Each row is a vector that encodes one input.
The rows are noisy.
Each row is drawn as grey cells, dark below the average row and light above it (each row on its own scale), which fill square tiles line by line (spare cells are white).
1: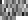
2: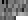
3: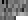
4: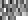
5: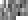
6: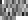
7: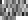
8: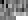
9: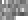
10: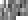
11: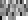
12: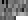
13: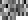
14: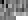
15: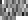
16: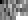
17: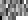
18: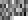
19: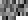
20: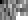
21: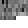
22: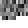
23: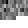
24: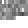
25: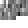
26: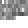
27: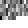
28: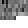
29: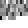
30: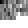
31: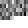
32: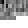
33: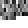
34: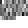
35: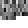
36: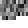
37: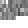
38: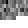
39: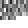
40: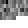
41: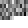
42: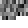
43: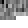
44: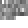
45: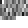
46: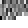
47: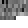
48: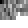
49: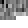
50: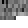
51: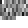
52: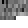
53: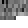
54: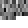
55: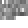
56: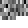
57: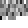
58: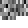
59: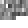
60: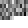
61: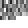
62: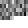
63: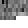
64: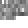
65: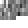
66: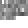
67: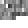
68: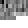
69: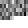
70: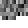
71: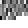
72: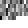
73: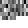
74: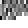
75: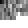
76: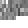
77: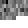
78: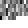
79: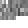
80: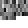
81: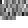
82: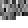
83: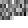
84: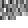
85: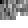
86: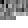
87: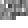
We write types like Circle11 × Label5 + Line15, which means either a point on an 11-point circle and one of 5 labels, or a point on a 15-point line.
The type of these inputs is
Bool × Bool × Bool × Bool + Unit.
